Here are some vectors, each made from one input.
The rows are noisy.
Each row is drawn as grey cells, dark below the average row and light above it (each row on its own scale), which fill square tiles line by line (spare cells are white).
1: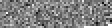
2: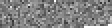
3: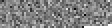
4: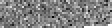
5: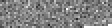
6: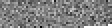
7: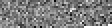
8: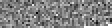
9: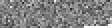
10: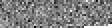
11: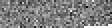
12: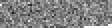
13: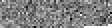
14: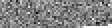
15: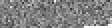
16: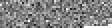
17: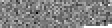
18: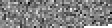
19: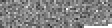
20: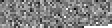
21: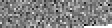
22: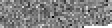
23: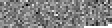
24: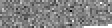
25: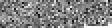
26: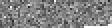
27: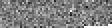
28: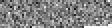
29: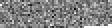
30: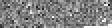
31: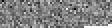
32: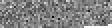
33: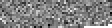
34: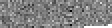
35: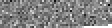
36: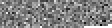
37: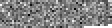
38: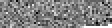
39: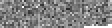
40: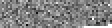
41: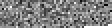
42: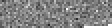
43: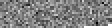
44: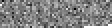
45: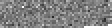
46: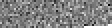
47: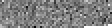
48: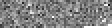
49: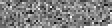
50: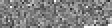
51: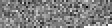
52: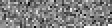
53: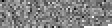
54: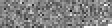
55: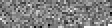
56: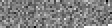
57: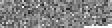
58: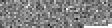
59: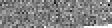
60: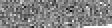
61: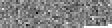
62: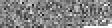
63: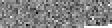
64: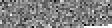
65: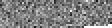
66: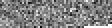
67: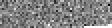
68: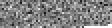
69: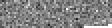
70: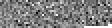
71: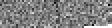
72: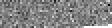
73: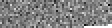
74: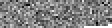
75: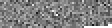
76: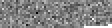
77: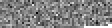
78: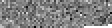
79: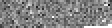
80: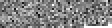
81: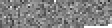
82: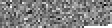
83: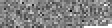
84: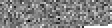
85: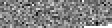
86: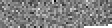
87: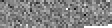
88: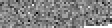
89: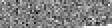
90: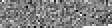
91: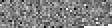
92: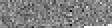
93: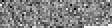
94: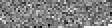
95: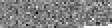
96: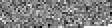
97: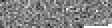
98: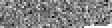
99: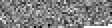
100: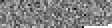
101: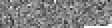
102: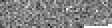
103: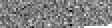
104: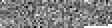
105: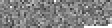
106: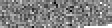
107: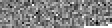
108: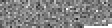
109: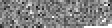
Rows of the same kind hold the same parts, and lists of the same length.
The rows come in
2 kinds.
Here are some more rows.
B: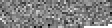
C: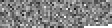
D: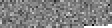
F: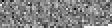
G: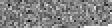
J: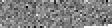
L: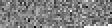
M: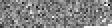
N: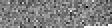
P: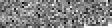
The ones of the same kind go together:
B, M, P
C, D, F, G, J, L, N

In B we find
one of 5 labels and a true/false value.
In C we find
three labels (each one of 5) and a true/false value.
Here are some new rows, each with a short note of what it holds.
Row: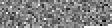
three labels (each one of 5) and a true/false value
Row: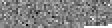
three labels (each one of 5) and a true/false value
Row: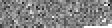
one of 5 labels and a true/false value
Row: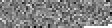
one of 5 labels and a true/false value
